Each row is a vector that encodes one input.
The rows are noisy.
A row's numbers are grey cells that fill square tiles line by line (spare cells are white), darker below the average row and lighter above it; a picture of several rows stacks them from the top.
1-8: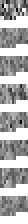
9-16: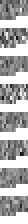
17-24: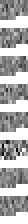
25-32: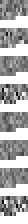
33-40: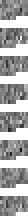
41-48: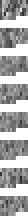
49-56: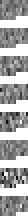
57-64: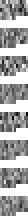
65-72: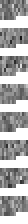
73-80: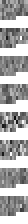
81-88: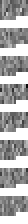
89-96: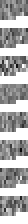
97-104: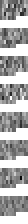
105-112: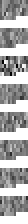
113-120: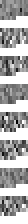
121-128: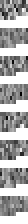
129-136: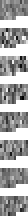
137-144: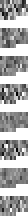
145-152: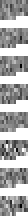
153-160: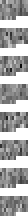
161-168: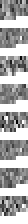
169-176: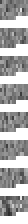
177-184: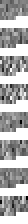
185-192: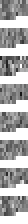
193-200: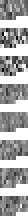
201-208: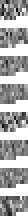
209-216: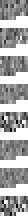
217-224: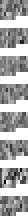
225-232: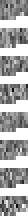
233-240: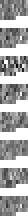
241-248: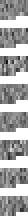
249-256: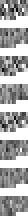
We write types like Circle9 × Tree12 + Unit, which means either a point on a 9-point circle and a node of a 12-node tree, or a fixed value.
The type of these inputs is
Line4 + List2(Line8).
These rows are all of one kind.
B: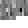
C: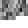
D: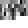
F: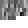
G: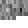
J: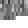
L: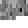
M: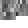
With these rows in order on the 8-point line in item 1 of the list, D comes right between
J and M.
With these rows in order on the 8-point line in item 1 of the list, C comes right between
L and M.
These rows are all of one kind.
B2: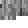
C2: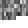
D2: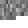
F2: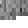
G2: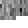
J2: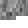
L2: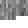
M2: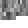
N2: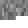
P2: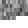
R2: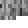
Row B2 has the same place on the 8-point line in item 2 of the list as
L2 and R2.
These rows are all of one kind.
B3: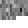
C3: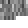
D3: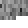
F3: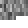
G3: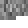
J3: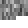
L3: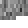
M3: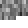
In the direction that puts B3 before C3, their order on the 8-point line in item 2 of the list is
G3, L3, F3, D3, B3, C3, J3, M3.
